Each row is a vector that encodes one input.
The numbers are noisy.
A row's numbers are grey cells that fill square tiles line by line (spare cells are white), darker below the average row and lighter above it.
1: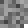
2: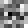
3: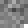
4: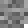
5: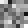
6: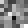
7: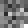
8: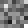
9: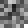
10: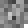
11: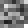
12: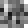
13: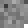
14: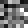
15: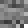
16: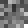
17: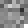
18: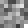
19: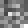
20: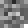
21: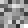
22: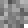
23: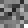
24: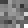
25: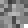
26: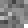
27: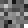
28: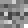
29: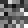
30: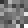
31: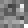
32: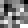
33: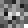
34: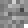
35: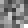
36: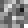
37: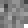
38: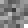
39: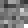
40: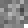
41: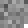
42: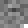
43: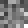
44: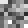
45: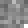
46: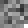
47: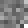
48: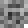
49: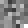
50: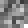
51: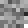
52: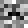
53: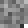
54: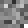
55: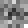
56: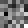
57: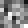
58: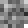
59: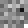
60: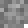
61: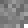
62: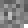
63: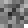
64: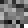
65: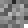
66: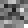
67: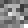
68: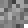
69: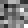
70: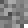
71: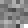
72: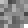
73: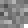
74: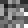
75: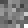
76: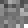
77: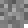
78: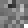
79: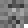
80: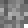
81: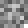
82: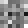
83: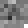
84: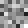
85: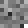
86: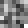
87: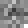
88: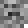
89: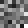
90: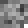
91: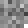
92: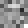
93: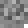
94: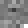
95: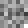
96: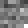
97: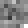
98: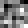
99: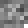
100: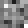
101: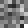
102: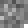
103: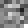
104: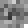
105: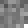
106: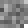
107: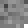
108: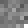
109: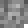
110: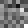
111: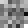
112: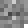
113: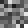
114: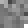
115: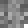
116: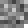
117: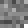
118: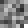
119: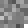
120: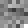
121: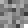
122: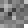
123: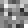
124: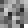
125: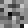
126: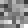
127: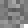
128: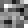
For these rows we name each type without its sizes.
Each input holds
a point on a line, together with either a fixed value, or a node of a tree.
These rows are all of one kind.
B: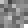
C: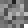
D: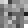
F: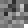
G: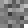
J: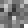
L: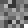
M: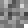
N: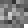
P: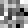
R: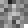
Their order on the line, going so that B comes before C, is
P, F, J, B, D, G, C, N, R, M, L.
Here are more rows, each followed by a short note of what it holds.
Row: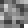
a point on a line and a node of a tree
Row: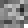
a point on a line
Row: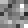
a point on a line and a node of a tree
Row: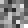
a point on a line and a node of a tree
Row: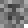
a point on a line and a node of a tree
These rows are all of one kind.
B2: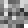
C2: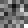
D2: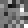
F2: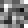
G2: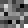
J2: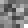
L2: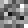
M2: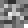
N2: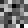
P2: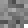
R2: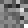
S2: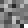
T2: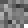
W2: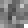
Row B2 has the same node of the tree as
C2, F2, N2 and W2.
